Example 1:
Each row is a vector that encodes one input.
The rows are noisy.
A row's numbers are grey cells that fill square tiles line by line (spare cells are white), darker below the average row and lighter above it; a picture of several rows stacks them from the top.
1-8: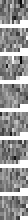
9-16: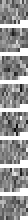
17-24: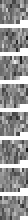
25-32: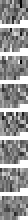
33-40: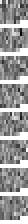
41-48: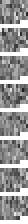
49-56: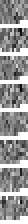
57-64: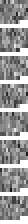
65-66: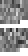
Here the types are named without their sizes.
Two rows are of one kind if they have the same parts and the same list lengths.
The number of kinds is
2.
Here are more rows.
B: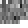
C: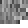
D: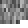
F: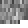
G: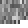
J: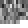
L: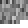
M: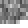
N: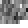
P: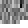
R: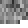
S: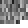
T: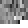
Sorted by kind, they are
B, J, M, N, P
C, D, F, G, L, R, S, T

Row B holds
a node of a tree.
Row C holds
a point on a line.
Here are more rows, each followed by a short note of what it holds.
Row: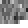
a node of a tree
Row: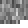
a point on a line
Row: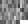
a point on a line
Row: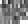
a node of a tree
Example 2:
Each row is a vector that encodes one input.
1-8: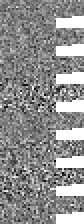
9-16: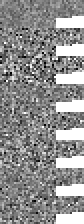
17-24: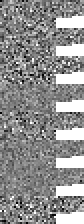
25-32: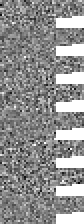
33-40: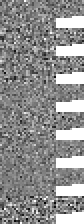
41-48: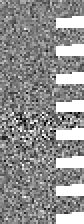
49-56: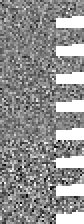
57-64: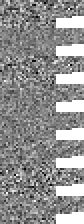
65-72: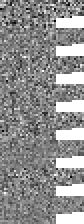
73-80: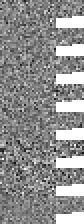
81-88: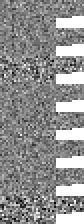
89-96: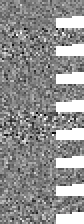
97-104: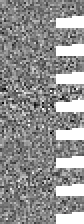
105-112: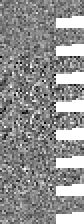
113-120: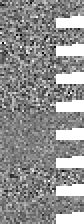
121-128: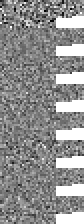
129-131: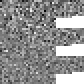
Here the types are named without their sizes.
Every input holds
a true/false value, together with either a fixed value, or a node of a tree.
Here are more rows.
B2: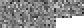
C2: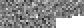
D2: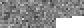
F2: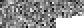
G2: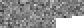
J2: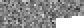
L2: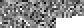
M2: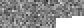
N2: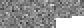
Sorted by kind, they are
B2, C2, D2, G2, J2, M2, N2
F2, L2

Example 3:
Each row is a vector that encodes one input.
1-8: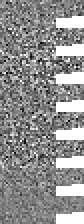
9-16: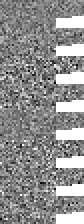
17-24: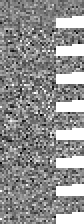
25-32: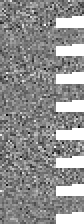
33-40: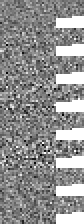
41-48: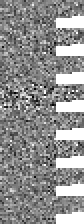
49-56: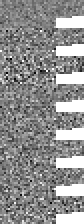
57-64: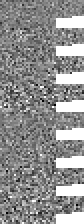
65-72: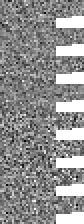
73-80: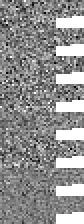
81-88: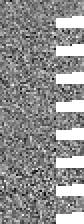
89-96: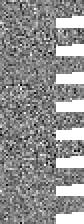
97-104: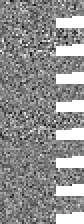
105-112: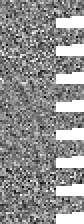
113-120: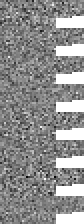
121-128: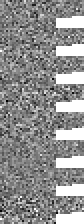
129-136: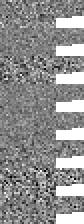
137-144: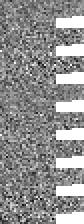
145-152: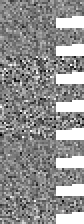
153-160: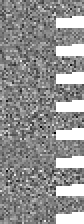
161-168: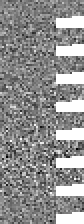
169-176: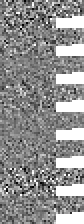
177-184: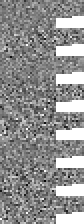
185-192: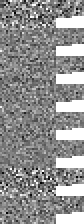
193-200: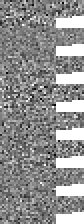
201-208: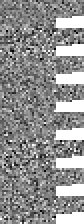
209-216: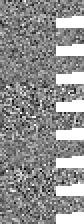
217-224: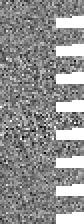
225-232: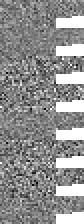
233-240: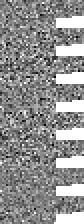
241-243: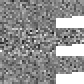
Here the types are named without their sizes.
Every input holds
a node of a tree and a true/false value.
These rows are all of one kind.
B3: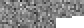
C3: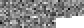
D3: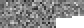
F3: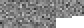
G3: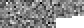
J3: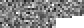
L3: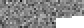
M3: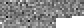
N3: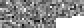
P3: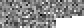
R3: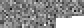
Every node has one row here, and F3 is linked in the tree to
C3, L3, N3 and P3.
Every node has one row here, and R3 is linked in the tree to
P3.
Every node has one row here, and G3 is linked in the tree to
N3.
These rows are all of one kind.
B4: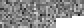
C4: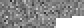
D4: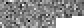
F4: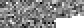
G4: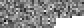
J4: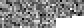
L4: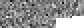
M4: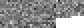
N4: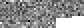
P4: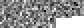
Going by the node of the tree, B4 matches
C4, F4 and G4.
